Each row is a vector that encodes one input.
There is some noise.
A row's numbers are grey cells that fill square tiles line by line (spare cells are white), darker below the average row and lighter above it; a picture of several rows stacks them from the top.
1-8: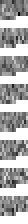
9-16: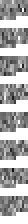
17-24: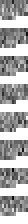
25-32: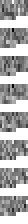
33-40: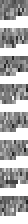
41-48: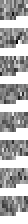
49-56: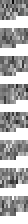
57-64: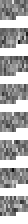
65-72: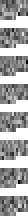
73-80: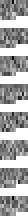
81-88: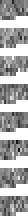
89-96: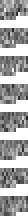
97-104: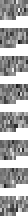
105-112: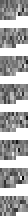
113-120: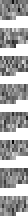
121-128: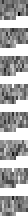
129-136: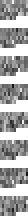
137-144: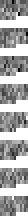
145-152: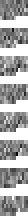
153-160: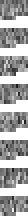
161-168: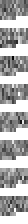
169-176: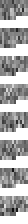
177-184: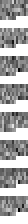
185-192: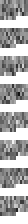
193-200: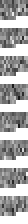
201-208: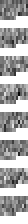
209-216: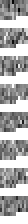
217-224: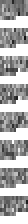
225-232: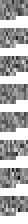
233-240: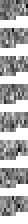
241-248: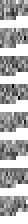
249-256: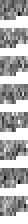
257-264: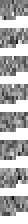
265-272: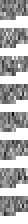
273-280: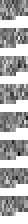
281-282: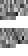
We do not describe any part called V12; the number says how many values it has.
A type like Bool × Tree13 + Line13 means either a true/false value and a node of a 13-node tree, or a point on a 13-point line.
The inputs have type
Bool × Bool × Bool × Bool × Bool × (Line8 × V12 + Line11).
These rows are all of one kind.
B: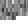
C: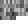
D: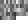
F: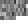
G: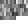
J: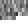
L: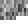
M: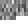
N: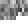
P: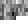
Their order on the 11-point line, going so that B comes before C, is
F, B, M, N, L, P, C, D, G, J.
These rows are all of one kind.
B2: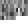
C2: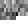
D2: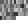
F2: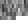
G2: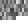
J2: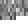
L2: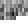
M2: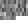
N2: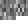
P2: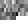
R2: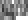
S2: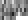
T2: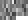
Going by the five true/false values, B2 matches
L2 and S2.
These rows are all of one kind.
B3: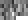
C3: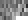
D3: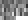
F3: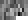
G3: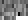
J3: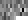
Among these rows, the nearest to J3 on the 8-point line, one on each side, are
D3 and F3.
